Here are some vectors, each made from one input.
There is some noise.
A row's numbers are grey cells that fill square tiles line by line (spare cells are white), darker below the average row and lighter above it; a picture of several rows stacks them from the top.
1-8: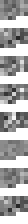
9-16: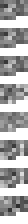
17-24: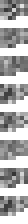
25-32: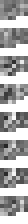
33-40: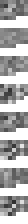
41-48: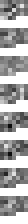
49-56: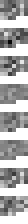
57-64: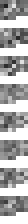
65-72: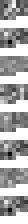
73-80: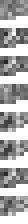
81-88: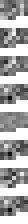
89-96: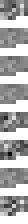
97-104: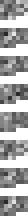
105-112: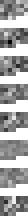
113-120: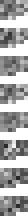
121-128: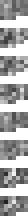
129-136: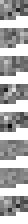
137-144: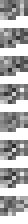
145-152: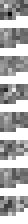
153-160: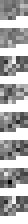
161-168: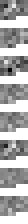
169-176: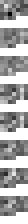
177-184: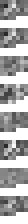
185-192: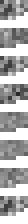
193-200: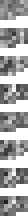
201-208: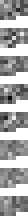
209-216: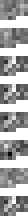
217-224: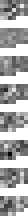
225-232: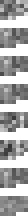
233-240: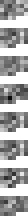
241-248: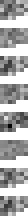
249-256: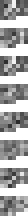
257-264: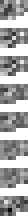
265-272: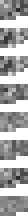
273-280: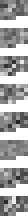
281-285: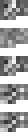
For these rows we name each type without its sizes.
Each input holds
a node of a tree.
